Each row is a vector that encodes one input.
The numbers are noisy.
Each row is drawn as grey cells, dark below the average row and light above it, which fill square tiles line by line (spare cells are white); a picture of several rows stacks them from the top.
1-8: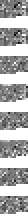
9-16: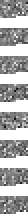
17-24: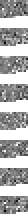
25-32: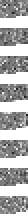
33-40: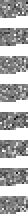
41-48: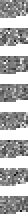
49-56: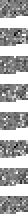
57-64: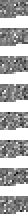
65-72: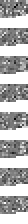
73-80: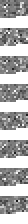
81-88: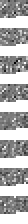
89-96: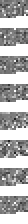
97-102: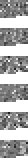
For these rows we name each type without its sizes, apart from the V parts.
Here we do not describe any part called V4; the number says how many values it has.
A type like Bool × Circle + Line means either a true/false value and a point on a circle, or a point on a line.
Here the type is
Label × (Label + Line) + V4.
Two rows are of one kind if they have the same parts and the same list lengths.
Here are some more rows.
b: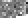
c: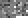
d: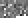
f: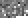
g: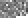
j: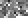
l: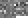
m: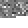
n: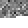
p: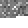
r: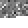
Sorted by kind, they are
b, g, m
c, d, f, l, p
j, n, r

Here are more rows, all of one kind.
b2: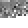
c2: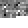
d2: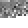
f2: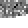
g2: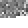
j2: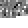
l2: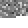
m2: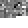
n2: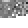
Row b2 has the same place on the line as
d2, f2 and g2.
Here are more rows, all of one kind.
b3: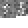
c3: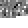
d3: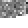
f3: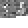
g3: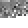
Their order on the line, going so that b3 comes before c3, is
f3, b3, d3, g3, c3.
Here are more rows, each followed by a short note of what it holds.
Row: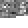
a label and a point on a line
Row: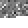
a value of V4
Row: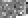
a label and a point on a line
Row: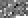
two labels
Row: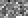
a value of V4
